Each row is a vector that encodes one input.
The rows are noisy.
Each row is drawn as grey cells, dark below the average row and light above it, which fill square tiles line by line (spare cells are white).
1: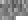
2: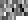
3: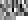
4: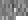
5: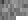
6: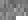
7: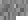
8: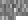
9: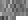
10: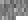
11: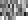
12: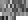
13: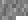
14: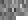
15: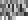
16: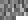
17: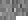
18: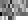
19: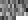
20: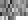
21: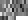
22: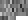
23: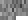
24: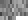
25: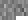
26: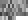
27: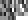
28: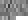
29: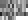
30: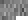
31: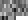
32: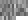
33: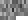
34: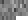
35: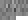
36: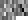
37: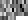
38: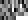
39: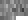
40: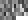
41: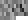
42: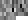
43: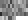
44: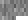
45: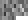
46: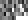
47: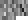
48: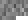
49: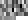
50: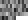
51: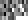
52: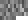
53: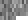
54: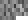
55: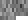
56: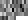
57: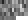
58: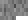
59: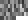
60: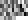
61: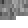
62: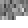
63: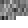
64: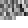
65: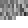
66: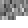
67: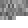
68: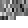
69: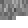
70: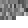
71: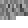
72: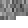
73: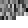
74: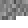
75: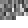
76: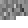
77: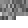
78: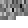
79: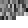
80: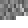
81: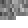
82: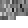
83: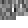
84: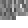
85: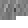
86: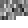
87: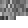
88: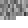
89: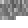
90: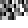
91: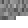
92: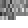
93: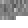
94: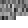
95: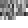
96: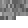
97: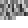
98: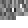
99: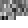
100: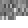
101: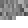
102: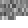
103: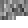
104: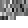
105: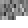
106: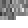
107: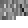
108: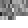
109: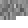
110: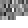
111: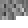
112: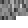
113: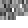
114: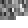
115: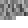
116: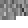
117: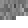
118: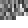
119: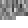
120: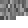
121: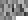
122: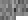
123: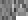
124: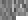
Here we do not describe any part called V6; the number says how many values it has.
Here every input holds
a true/false value, together with either a node of an 8-node tree, or a value of V6.
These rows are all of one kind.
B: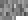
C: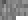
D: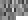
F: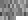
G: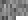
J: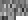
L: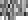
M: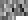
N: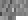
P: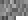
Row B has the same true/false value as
F, M and P.
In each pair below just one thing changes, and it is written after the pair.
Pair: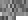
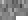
the value of V6
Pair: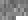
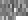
the true/false value
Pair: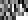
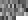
the value of V6
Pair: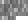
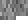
the true/false value
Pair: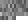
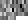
the true/false value
